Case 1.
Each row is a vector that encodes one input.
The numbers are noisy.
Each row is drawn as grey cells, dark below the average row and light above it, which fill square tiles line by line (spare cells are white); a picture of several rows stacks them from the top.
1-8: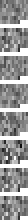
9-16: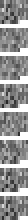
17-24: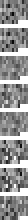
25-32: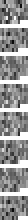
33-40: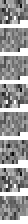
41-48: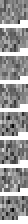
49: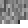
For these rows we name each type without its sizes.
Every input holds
a point on a line.
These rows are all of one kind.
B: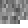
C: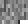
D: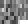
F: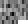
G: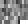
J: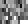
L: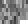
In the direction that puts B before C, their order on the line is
F, D, L, B, C, G, J.
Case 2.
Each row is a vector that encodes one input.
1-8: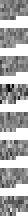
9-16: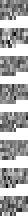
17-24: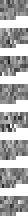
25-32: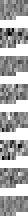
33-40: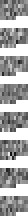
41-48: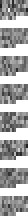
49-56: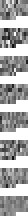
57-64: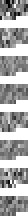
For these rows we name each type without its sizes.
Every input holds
a point on a line.
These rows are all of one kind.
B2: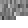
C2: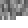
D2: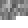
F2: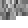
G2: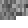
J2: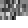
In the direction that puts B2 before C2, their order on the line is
G2, B2, J2, C2, F2, D2.
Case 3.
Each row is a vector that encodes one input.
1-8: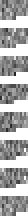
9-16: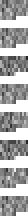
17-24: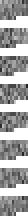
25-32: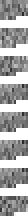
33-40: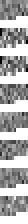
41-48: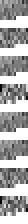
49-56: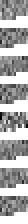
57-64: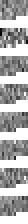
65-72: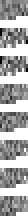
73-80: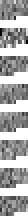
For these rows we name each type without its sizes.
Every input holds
either a point on a circle, or a fixed value.
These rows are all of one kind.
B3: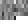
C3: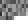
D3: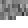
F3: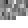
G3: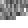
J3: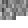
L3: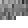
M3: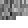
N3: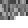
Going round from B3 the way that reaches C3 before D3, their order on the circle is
B3, F3, J3, G3, M3, C3, N3, D3, L3.
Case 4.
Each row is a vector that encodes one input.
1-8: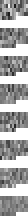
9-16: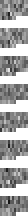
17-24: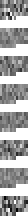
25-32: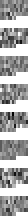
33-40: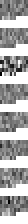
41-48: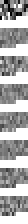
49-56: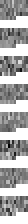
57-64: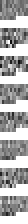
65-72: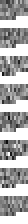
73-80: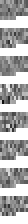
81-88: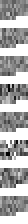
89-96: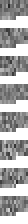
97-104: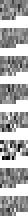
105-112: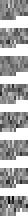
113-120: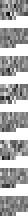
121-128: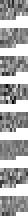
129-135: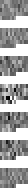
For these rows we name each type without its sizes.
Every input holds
three true/false values.
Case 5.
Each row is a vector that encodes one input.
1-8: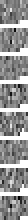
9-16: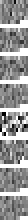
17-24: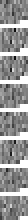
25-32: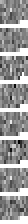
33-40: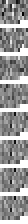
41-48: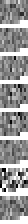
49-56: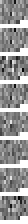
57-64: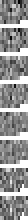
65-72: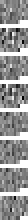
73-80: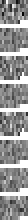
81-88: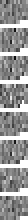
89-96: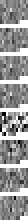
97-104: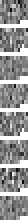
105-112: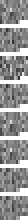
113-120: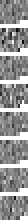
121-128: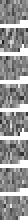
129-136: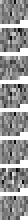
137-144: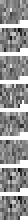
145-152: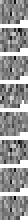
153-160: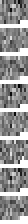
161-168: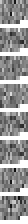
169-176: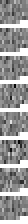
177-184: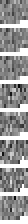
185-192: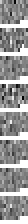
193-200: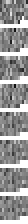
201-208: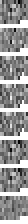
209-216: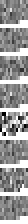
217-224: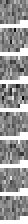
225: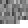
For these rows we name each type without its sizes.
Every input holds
either a point on a circle, or a fixed value.
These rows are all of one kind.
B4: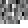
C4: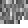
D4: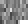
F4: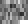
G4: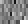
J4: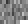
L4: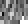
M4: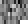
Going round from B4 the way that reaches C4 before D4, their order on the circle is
B4, L4, C4, F4, J4, D4, G4, M4.
